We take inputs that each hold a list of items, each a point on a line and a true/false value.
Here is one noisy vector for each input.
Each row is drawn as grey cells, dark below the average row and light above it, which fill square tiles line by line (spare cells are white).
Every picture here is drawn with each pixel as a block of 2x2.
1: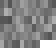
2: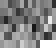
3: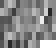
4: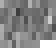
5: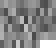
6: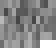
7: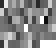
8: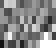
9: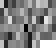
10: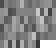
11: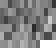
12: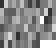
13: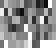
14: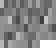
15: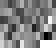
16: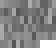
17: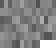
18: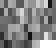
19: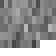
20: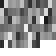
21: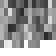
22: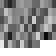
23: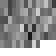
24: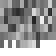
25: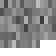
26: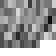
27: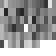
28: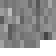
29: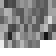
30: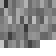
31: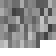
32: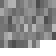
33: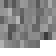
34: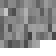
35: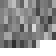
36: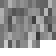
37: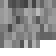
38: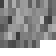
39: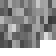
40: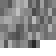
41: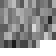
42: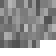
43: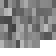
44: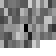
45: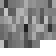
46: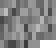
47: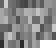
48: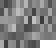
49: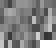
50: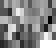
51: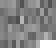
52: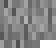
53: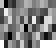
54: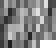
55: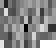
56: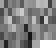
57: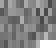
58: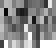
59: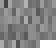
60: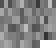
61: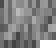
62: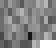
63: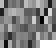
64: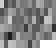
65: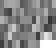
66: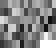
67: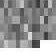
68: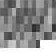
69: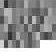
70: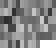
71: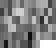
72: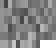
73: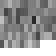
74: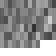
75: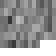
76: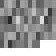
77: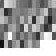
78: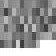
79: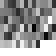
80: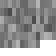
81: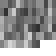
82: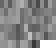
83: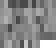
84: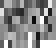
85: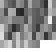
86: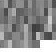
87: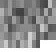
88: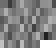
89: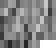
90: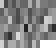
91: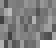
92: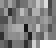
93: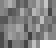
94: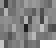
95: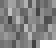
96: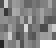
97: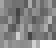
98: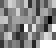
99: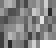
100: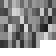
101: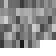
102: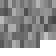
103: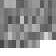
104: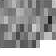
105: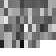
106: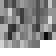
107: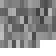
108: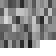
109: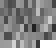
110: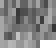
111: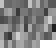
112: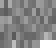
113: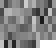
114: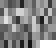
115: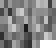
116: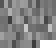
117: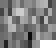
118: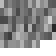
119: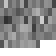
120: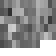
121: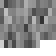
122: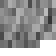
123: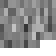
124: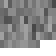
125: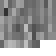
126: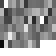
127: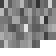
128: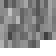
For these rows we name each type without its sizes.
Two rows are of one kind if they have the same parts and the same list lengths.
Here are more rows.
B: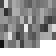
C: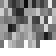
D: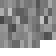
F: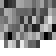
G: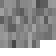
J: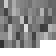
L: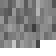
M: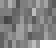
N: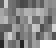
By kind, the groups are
B, F, J, L
C, N
D, G, M

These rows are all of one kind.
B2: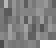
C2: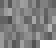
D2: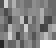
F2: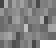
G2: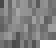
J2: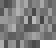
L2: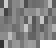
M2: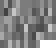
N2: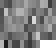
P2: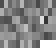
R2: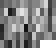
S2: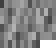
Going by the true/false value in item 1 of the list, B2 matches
D2, L2 and M2.
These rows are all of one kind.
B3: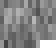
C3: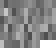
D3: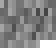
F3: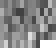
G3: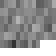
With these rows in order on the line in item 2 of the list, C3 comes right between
B3 and D3.
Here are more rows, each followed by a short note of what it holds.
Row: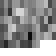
a list of one item
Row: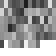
the empty list
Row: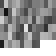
a list of one item
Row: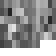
a list of one item
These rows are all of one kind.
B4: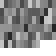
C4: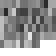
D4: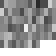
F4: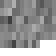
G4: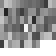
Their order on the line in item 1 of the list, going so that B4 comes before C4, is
F4, B4, D4, G4, C4.
